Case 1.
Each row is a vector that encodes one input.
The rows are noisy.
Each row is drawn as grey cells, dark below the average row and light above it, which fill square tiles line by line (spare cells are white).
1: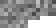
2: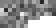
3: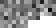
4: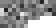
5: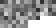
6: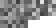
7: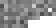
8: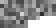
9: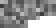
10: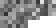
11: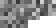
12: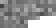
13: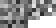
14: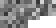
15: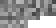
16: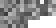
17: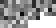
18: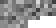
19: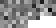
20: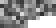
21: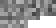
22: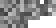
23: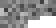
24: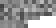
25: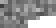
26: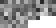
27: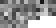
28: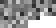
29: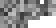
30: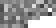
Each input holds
a point on a 4-point line.
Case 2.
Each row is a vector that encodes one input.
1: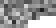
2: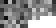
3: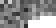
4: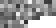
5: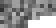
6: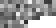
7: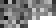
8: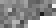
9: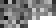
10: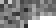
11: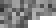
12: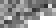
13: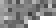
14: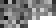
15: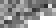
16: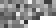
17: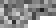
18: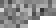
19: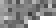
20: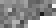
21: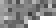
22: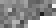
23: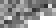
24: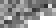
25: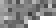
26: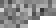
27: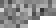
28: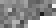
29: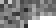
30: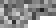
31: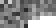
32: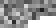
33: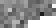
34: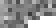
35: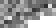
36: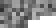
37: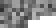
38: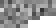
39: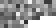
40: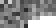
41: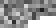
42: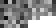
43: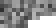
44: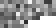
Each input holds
a node of a 9-node tree.
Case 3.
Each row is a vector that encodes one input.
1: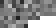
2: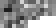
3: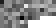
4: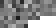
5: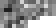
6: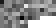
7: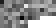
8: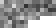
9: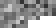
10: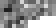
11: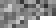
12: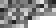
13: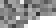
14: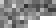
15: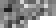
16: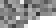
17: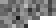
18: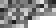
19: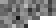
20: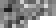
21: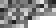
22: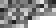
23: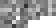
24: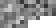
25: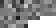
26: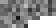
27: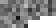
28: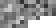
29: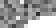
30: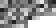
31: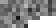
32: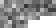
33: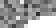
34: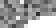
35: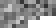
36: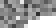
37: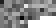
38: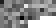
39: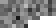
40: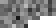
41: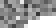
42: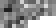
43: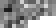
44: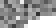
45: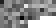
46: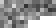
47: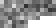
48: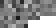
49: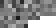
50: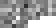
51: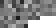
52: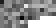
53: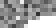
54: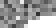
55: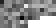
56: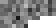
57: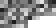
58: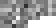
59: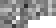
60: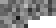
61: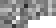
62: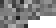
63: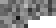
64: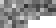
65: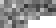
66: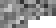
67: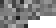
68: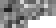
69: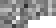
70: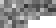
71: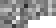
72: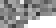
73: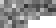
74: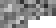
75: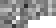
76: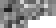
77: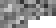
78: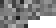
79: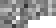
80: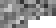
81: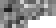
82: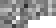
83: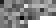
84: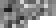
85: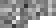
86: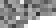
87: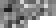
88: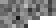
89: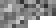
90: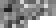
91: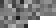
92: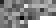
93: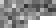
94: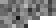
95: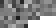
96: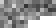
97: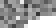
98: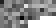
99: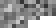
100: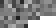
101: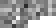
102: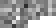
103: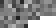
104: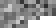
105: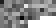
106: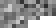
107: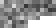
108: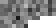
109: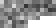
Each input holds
either a fixed value, or three true/false values.
